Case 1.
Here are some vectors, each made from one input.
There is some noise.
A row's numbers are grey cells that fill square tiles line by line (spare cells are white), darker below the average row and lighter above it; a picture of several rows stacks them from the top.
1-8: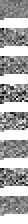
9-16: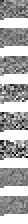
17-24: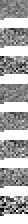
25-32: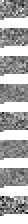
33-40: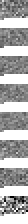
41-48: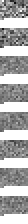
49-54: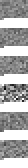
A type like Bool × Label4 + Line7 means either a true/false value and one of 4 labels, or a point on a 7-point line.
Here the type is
Circle6.
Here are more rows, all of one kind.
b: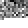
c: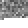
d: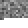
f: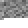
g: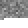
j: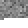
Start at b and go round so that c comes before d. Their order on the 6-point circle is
b, c, g, f, j, d.
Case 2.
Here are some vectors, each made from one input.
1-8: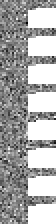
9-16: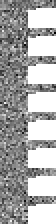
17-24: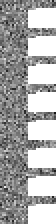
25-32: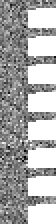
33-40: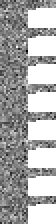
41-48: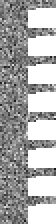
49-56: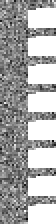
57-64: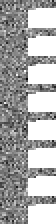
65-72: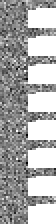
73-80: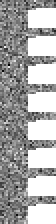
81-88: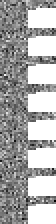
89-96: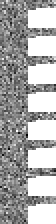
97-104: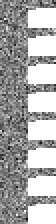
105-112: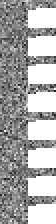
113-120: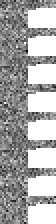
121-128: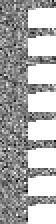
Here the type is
Circle11.
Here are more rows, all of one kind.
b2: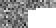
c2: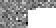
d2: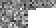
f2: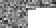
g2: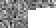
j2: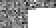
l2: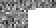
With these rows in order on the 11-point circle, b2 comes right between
d2 and g2.
